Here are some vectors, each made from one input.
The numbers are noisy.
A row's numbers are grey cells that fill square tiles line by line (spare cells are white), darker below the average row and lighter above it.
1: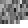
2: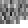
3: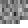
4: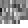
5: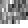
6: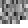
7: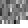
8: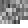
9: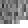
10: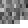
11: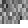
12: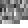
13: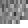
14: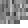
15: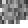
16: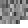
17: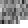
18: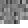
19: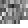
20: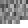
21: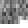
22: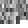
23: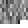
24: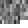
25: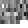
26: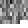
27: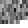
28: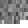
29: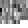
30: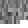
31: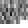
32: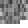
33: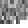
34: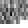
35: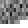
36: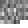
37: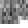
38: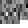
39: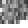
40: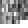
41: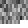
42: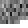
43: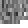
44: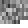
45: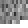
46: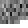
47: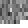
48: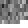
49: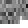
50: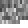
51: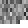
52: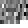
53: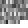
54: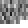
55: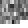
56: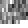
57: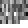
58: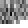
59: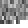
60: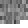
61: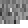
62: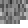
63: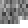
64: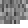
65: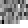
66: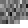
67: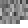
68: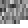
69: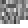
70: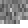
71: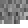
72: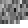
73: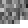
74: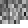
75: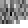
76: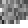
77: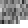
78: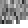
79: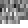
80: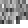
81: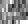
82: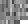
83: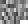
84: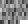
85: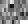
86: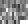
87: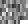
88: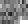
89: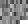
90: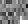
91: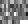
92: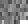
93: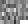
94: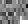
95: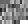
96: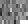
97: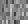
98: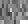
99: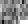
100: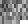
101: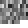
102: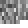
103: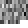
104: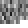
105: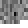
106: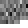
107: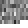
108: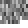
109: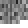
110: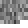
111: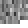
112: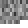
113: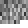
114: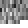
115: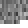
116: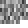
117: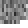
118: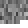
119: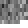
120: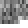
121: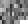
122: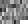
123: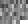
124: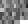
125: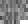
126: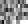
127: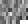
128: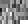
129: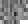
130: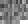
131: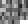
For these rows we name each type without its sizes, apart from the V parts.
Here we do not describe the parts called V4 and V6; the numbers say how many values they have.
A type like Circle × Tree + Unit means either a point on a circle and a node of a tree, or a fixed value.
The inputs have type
(Label × V6 + V4) × Line.
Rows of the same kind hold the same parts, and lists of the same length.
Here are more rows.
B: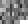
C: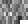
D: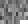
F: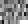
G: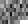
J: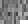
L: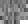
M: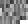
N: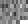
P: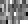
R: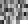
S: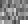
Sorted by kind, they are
B, F, G, P, R
C, D, J, L, M, N, S

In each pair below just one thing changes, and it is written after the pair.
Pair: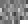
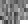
the place on the line
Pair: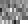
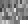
the label
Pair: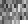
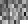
the label
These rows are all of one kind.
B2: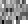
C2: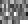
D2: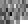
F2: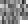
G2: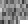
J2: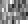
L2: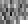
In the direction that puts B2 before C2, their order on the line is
B2, G2, L2, D2, F2, C2, J2.
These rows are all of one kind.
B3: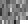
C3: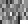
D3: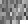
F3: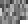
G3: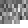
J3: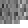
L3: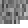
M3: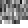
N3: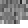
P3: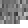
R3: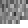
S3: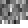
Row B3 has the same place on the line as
J3, L3, P3 and S3.
